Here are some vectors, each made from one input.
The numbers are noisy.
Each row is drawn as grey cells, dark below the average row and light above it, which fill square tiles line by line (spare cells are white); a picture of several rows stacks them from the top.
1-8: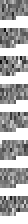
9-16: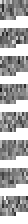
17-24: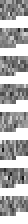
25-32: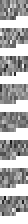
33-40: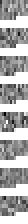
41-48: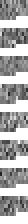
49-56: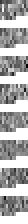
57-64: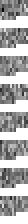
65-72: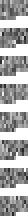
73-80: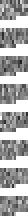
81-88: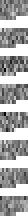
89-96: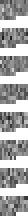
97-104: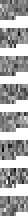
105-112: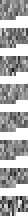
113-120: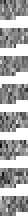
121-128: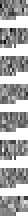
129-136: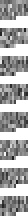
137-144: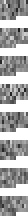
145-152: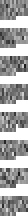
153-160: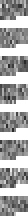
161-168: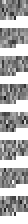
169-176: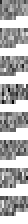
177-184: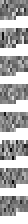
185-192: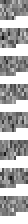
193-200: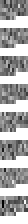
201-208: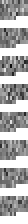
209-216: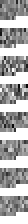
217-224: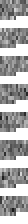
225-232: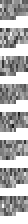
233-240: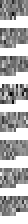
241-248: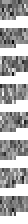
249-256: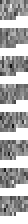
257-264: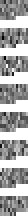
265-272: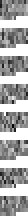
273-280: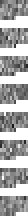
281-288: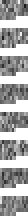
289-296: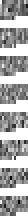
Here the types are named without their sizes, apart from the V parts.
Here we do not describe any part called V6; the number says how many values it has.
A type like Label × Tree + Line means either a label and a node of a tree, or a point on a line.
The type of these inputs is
Bool × Bool × Bool × Bool × (Line + V6).
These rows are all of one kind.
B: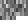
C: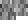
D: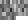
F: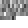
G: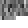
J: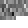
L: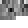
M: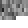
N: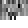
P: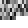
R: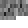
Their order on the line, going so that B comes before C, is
N, G, M, R, J, B, D, L, P, C, F.
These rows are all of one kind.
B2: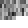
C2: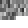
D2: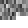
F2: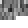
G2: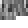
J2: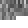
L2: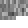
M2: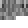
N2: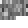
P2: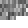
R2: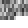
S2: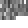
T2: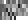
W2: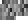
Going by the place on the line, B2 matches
F2, L2, R2 and T2.
